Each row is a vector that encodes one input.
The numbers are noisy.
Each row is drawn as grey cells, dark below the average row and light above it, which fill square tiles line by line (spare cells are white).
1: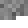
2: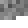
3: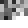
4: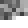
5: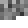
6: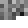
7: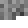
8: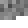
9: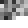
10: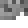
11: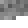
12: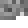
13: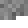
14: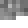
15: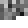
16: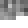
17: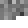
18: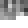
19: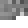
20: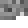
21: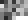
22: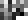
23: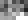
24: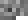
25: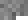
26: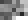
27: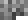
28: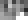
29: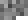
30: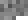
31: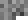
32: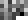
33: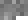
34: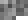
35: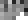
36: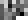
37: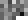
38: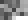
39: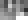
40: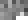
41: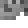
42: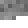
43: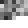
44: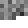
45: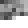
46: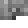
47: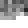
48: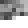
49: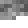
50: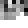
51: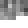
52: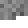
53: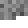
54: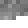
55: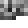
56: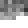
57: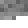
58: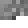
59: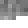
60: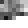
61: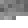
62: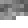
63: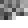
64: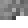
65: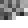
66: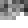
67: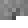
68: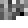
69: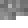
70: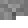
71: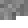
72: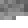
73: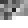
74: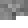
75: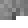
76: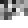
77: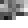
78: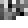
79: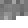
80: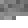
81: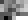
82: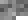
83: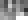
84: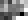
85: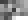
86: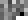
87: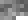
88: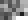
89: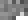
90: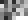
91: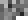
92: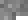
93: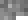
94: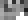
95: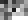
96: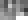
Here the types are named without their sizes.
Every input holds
a point on a line and a true/false value.
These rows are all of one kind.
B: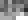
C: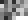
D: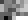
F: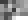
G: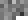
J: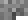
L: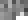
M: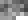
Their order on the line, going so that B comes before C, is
M, B, G, F, J, L, C, D.
